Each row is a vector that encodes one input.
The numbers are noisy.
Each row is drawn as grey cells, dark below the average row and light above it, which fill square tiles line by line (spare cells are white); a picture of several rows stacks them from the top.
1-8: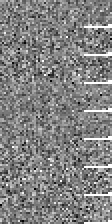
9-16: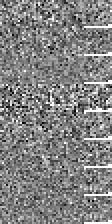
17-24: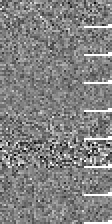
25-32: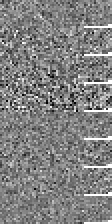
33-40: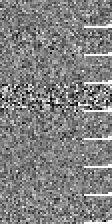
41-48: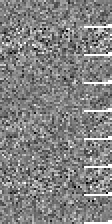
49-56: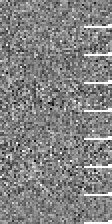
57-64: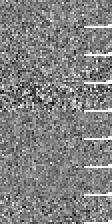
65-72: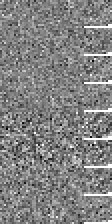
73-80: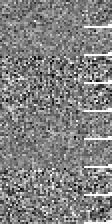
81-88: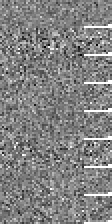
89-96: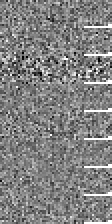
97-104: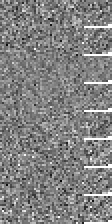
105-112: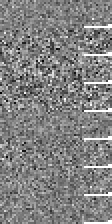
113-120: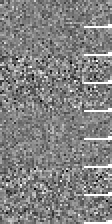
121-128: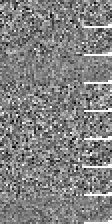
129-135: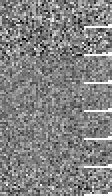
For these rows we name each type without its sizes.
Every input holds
either a point on a circle, or a fixed value, or a point on each of two lines and a true/false value.
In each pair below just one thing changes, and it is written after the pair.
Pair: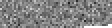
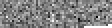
the true/false value
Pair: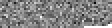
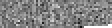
the true/false value
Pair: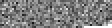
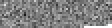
the true/false value
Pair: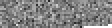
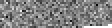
the true/false value
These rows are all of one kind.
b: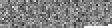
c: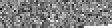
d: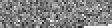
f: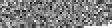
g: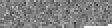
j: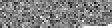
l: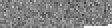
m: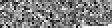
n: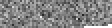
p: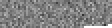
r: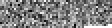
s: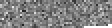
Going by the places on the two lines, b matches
r and s.
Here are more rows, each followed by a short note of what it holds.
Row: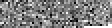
a fixed value
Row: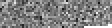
a fixed value
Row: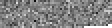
a point on a circle
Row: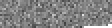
a point on each of two lines and a true/false value
